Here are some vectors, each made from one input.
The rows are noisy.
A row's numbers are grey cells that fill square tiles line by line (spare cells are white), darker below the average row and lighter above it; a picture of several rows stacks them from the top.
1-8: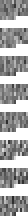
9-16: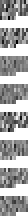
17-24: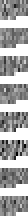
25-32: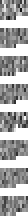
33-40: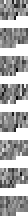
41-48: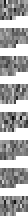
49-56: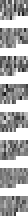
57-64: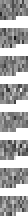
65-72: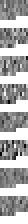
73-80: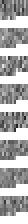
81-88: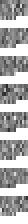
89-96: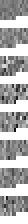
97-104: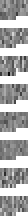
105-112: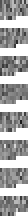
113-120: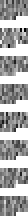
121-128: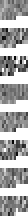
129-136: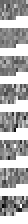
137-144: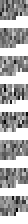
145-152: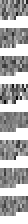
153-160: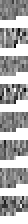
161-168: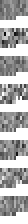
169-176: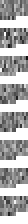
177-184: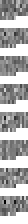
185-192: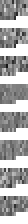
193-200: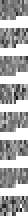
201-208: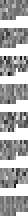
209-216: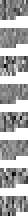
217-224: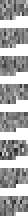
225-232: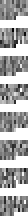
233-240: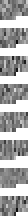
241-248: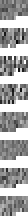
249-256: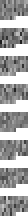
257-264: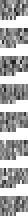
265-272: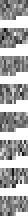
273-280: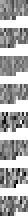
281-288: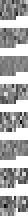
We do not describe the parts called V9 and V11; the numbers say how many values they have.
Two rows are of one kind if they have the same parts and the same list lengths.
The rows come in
4 kinds.
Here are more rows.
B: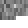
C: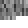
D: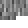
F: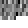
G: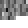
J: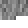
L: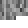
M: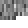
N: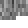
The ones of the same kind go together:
B, C, D, L
F, G
J, N
M

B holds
a node of a 13-node tree and a value of V9.
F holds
a value of V9 and a value of V11.
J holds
a point on a 10-point line and a value of V11.
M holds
a point on a 10-point line and a node of a 13-node tree.
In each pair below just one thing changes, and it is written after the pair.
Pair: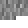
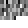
the node of the tree
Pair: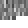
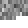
the place on the 10-point line
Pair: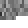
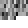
the place on the 10-point line
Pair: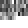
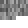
the place on the 10-point line
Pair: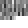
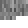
the place on the 10-point line
